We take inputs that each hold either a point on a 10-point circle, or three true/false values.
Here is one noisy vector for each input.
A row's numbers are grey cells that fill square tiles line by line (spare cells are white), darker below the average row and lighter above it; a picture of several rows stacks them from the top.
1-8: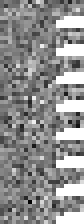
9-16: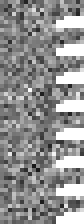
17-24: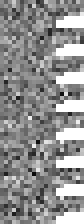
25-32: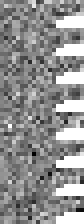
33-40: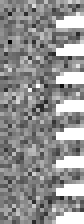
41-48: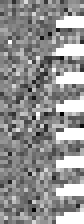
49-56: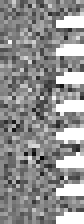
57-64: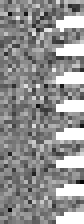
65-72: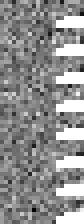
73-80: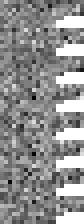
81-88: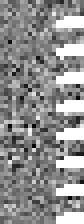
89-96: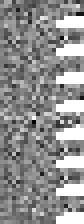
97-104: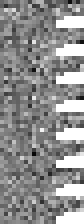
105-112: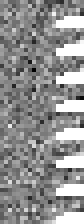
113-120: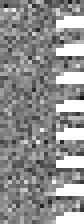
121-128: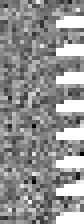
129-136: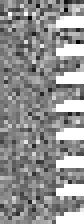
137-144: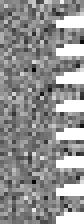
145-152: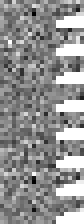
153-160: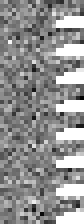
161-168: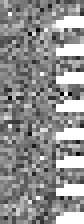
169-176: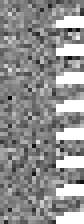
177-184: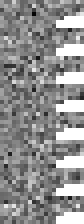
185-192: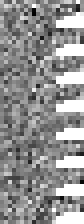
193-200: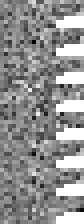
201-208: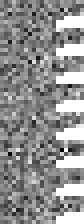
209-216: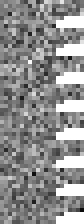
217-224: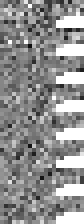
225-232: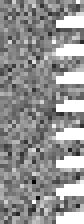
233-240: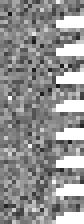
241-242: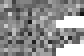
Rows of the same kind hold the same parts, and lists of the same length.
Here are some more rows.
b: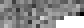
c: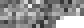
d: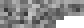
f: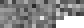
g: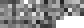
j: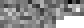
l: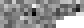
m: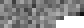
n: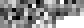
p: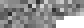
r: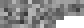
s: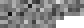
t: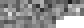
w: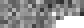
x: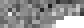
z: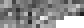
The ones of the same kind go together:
b, c, f, g, j, m, t, w, x, z
d, l, n, p, r, s

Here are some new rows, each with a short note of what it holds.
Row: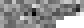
a point on a 10-point circle
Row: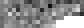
three true/false values
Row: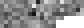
a point on a 10-point circle
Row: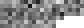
a point on a 10-point circle
